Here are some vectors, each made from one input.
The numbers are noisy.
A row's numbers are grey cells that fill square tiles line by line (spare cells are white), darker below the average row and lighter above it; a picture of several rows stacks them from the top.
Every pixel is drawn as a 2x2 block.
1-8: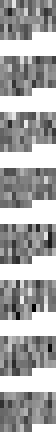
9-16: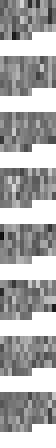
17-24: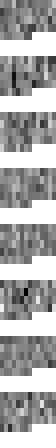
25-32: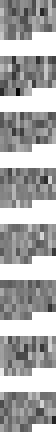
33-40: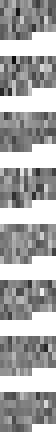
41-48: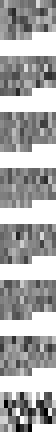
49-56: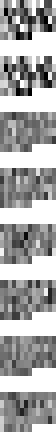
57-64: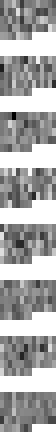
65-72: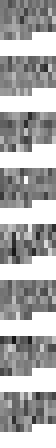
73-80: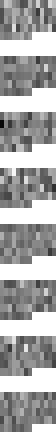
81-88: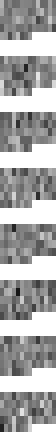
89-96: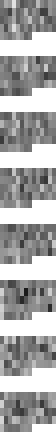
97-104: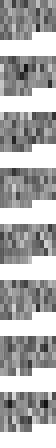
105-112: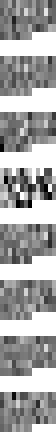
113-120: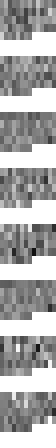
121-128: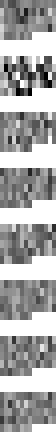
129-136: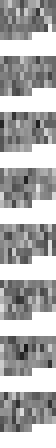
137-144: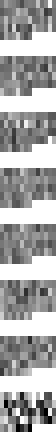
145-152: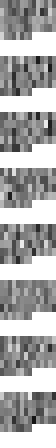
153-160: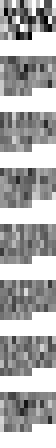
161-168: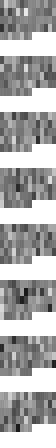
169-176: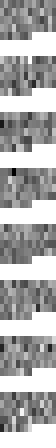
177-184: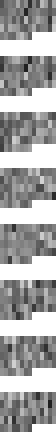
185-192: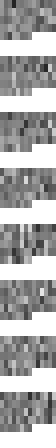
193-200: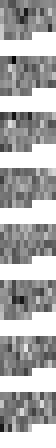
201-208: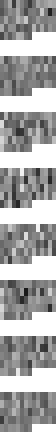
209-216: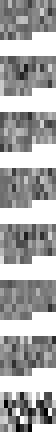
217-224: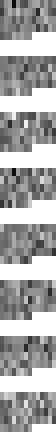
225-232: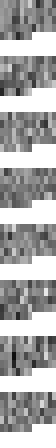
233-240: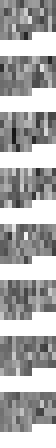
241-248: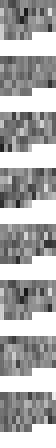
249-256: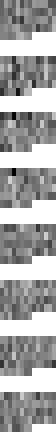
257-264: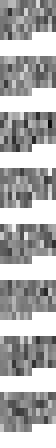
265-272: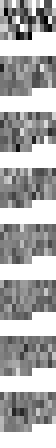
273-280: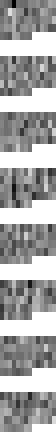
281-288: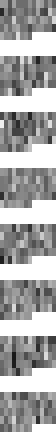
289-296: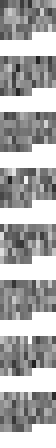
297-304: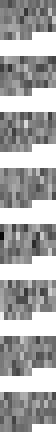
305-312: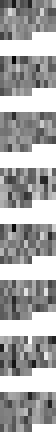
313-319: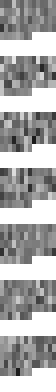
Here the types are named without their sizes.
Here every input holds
either a fixed value, or two labels and a node of a tree.
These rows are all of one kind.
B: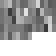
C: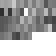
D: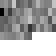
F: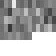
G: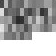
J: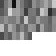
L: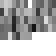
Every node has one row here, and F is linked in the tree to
B, C and D.
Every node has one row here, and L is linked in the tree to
C.
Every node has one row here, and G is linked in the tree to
D.
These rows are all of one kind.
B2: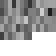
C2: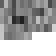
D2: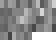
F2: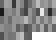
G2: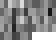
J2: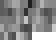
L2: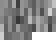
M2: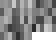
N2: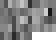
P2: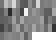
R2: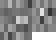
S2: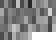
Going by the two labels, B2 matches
G2, J2, N2 and R2.
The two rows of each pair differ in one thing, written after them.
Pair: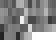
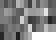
one of the two labels
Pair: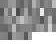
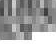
the node of the tree
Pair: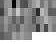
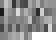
one of the two labels
